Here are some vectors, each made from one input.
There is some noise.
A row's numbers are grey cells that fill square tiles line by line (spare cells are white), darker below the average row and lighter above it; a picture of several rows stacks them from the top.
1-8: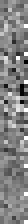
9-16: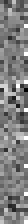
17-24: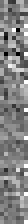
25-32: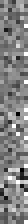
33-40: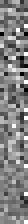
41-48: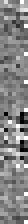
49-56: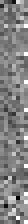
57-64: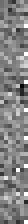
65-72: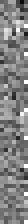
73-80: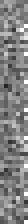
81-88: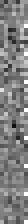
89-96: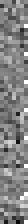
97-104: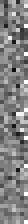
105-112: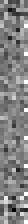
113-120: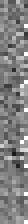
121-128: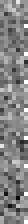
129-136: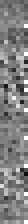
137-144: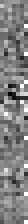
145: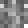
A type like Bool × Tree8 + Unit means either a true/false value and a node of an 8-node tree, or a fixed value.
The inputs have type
Line8 + List2(Line7).
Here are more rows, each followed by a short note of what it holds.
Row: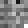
the empty list
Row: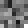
a list of two items
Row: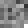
the empty list
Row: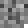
a list of one item
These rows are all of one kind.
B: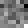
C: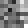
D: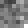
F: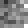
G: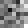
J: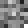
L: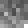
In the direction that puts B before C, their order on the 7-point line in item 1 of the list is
D, B, G, C, F, J, L.
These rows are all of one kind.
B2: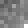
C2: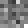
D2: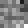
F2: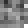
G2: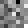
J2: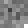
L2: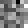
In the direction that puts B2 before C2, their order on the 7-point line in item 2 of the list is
J2, L2, B2, F2, G2, C2, D2.
